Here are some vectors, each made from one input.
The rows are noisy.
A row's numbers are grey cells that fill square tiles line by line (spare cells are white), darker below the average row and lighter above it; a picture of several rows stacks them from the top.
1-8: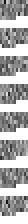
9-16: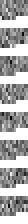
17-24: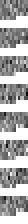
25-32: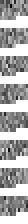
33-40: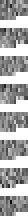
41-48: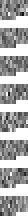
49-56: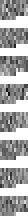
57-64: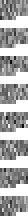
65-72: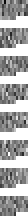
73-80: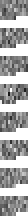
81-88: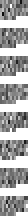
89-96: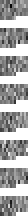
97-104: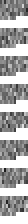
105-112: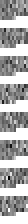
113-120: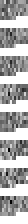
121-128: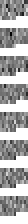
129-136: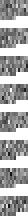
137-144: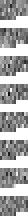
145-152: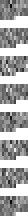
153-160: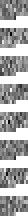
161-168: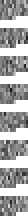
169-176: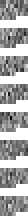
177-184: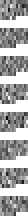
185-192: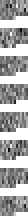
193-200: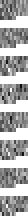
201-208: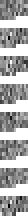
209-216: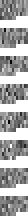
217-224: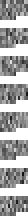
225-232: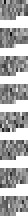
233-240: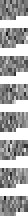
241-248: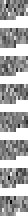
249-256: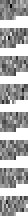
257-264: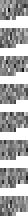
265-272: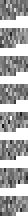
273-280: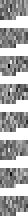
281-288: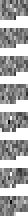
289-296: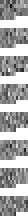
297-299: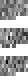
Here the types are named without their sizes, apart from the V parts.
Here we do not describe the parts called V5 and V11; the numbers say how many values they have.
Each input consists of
a true/false value, together with either a point on a line and a value of V5, or a value of V11.
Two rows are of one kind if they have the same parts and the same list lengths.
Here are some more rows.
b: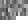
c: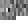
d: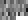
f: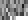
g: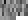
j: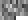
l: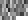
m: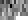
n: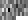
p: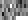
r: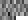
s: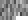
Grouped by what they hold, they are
b, d, g, j, m, r, s
c, f, l, n, p

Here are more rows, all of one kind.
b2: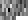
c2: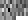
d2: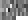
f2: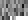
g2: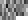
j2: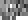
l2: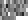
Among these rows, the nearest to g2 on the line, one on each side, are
b2 and l2.
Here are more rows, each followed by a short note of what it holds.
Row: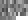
a true/false value and a value of V11
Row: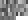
a true/false value and a value of V11
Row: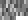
a true/false value and a value of V11
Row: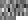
a point on a line, a true/false value and a value of V5
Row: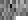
a true/false value and a value of V11
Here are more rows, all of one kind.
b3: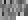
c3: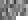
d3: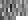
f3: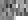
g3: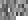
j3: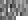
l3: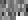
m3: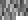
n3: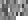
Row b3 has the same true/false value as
l3 and m3.
